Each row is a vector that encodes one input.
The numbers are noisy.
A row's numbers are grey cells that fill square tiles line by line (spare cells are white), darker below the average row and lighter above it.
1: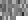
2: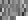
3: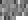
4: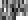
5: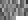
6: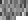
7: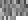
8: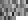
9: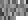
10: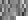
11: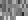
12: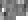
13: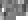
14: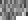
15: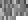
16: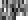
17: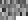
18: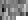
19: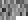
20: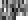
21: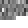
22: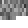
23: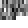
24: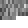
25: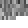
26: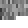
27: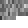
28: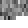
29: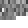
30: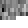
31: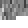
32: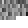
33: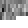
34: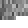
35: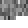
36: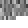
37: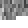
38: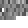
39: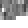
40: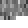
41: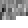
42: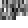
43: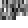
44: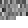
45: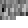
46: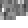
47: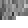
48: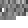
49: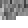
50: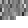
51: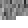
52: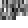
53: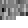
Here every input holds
a list of up to two points on a 6-point circle.
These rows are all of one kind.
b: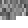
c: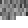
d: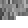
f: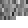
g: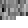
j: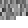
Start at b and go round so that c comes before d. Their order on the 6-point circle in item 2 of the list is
b, c, g, f, j, d.
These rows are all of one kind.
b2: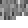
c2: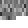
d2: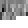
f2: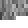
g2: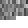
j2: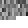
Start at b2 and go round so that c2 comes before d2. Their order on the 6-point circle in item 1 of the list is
b2, c2, j2, d2, f2, g2.
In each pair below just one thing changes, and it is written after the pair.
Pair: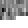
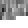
the place on the 6-point circle in item 2 of the list
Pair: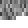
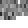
the place on the 6-point circle in item 1 of the list
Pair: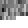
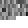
the place on the 6-point circle in item 1 of the list
